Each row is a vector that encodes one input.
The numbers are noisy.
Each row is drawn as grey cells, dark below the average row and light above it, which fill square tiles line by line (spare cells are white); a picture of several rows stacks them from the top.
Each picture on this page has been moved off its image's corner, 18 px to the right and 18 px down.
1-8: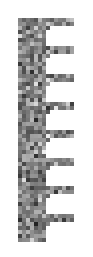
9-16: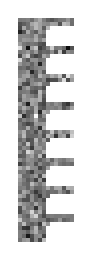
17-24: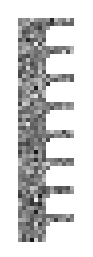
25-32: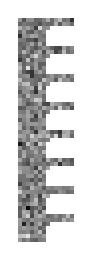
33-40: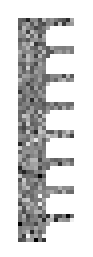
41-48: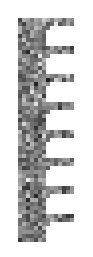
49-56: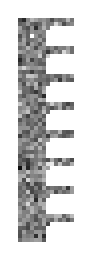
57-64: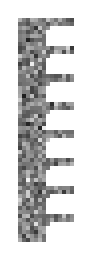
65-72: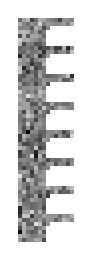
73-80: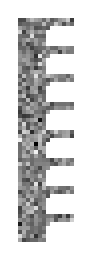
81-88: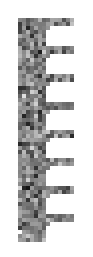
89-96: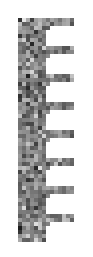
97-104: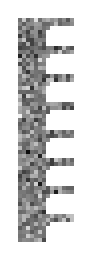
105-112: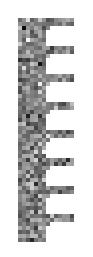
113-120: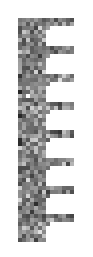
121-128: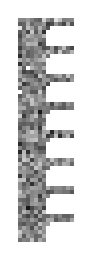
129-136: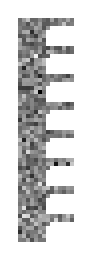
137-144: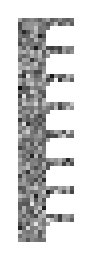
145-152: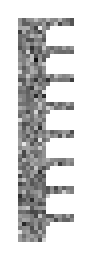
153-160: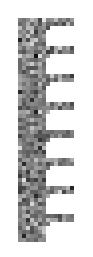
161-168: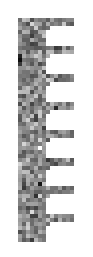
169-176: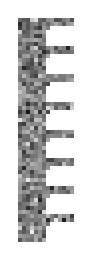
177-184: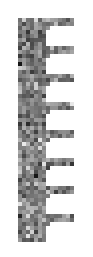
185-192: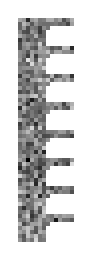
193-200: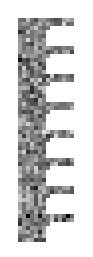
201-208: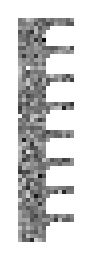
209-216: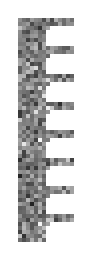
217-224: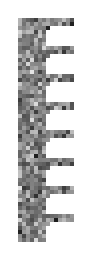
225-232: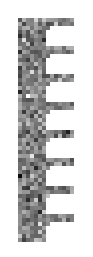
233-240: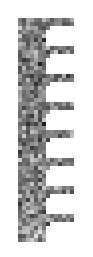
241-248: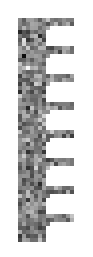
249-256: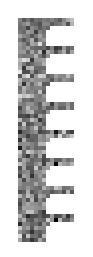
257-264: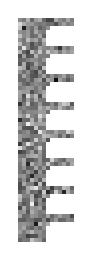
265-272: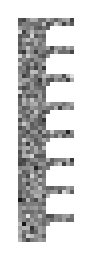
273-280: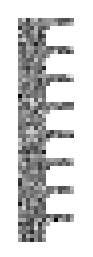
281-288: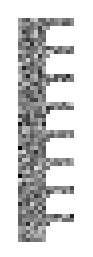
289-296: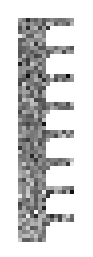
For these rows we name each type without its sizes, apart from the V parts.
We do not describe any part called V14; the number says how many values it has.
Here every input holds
a label, together with either a point on a line, or a value of V14.
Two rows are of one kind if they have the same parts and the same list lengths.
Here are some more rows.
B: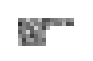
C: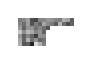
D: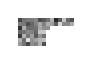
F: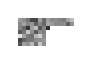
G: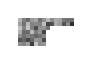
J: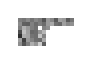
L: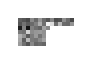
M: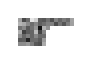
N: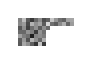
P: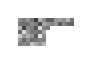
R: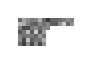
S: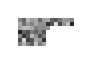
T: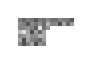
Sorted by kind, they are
B, C, D, F, J, L, N, P, R, T
G, M, S

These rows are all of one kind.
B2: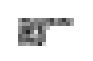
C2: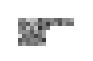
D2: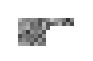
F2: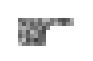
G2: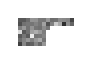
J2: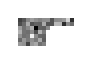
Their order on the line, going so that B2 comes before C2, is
B2, F2, J2, D2, G2, C2.
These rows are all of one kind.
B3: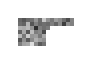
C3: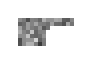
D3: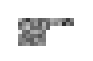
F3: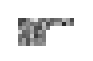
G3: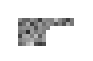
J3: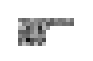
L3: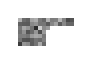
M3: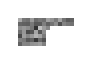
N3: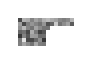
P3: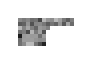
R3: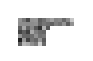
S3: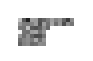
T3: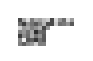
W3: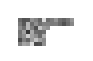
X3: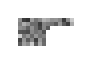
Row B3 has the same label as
C3, G3, P3 and W3.
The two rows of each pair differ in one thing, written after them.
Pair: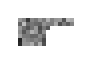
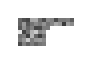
the label
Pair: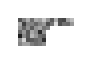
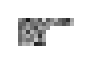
the label
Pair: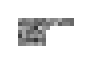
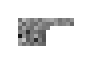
the label
